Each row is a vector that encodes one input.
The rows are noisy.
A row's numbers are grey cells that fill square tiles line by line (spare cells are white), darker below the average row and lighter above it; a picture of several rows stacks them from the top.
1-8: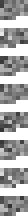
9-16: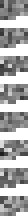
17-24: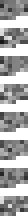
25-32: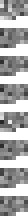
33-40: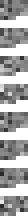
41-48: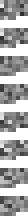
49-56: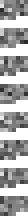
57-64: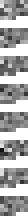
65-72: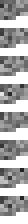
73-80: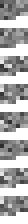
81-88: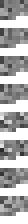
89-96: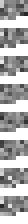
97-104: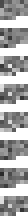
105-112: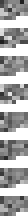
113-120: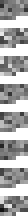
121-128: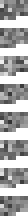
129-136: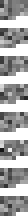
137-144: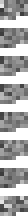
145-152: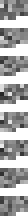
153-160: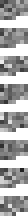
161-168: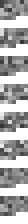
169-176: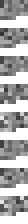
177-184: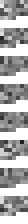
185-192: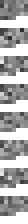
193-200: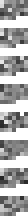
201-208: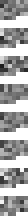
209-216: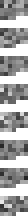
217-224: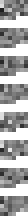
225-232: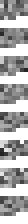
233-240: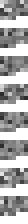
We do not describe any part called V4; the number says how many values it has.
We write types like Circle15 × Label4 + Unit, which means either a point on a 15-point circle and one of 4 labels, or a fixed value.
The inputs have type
Tree13 + Tree16 × V4.
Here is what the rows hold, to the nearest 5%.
About 40% of them hold a node of a 13-node tree. The rest hold a node of a 16-node tree and a value of V4.
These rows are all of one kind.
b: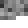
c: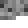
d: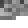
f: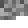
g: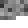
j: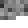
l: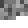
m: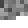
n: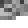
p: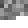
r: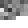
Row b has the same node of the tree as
c, g and j.
